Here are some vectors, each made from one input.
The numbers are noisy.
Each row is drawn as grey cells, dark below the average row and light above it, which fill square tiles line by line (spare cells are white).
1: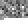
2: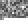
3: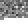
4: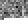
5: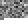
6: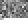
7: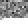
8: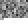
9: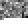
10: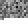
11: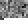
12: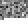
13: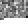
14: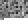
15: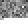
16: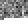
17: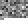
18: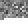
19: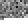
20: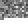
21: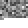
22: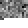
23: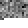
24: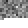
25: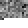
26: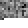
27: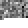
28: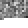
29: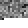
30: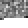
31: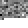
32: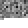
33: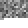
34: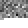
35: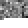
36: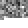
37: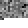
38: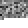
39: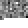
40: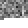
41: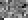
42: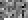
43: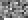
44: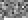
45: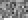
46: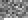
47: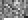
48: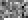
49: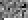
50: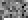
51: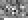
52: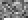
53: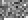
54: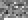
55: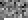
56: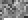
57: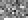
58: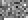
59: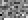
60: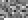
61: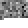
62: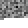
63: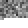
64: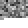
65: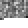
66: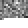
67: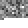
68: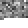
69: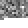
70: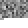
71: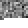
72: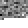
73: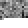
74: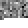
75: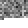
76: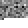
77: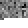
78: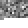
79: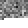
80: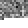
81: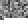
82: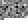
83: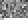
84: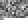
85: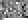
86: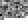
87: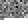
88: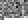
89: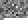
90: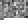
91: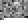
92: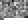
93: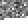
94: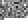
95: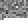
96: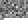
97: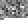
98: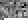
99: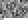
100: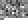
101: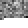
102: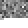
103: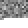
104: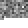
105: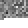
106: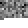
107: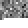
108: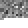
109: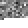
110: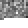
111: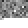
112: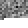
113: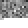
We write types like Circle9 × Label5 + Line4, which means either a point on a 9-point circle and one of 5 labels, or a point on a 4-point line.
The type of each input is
(Circle11 + Line9) × Line8.
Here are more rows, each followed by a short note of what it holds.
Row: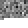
a point on an 11-point circle and a point on an 8-point line
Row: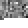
a point on an 8-point line and a point on a 9-point line
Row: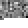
a point on an 8-point line and a point on a 9-point line
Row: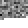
a point on an 11-point circle and a point on an 8-point line
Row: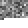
a point on an 8-point line and a point on a 9-point line
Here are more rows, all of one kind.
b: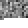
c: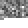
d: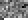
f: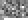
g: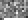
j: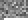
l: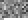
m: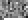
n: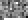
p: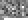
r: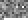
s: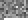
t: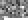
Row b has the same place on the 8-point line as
m and n.
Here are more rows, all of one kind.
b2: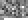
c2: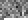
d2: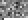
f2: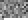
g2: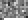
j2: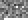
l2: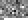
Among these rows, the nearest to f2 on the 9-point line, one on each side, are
d2 and l2.
